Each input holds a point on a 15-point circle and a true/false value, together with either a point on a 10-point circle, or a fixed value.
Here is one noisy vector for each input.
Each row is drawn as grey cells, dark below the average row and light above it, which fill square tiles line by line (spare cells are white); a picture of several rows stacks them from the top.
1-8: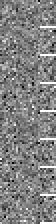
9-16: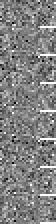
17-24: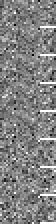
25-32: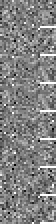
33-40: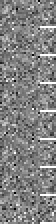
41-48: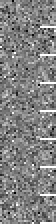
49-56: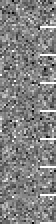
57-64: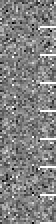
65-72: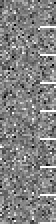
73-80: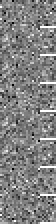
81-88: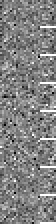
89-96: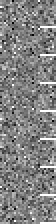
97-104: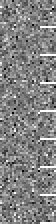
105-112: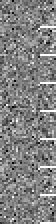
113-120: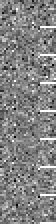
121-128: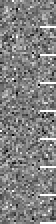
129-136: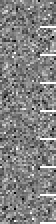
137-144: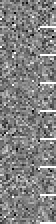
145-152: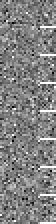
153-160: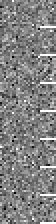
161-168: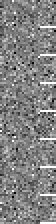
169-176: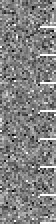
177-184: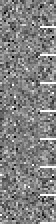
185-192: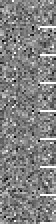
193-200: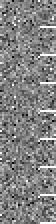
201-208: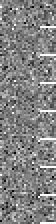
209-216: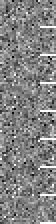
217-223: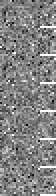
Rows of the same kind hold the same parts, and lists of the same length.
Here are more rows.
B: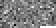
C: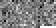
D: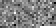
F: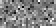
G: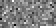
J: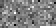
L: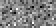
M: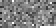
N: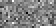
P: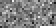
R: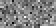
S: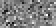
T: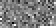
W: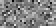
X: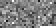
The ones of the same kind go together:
B, D, G, J, M, N, P, X
C, F, L, R, S, T, W

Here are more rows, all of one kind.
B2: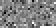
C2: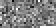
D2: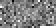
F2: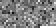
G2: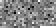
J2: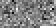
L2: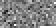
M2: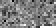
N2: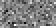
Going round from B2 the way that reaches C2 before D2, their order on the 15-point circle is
B2, G2, F2, M2, J2, C2, D2, N2, L2.
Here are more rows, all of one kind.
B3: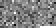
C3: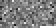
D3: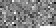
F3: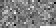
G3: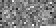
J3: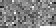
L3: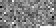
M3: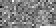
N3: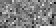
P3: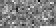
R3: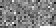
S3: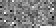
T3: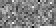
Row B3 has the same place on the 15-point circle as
D3, F3, J3 and R3.
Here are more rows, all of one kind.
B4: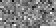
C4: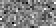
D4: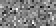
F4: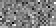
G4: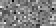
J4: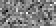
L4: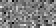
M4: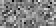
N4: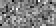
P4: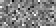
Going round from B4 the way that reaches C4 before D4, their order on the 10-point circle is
B4, C4, F4, J4, L4, D4, N4, M4, P4, G4.
